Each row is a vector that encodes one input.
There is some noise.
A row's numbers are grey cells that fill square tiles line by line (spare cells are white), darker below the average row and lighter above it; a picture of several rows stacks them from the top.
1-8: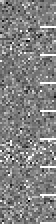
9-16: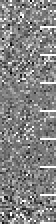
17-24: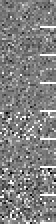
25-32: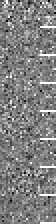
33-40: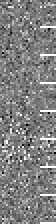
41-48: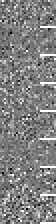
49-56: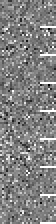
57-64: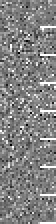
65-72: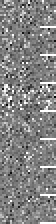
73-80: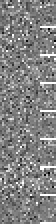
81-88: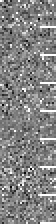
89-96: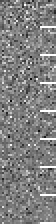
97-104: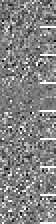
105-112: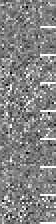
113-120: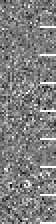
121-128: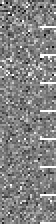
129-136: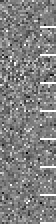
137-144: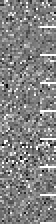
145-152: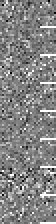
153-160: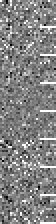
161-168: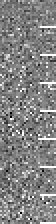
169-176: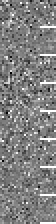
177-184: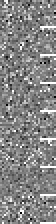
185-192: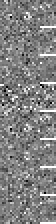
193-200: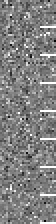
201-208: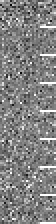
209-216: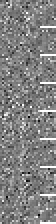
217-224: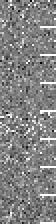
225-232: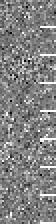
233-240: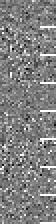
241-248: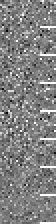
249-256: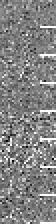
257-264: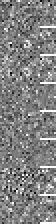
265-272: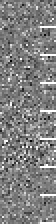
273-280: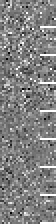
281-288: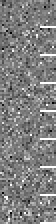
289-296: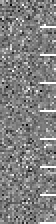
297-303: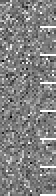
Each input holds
a point on an 8-point circle and a true/false value, together with either a fixed value, or a node of a 10-node tree.
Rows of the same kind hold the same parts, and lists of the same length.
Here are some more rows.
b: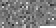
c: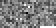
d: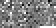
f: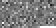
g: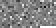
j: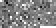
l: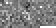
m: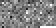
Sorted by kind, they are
b, c, d, f, g, j
l, m

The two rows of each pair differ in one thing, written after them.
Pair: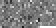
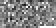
the true/false value
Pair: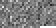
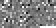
the true/false value
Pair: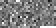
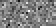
the node of the tree
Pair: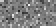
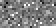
the place on the 8-point circle
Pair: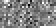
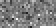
the node of the tree
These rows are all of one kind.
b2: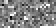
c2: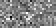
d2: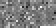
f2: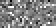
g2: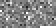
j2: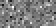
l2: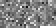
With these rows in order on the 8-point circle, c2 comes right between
f2 and g2.
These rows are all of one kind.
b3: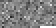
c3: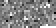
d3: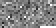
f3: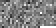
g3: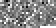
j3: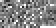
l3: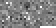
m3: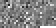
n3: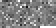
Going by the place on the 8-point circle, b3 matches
f3 and n3.
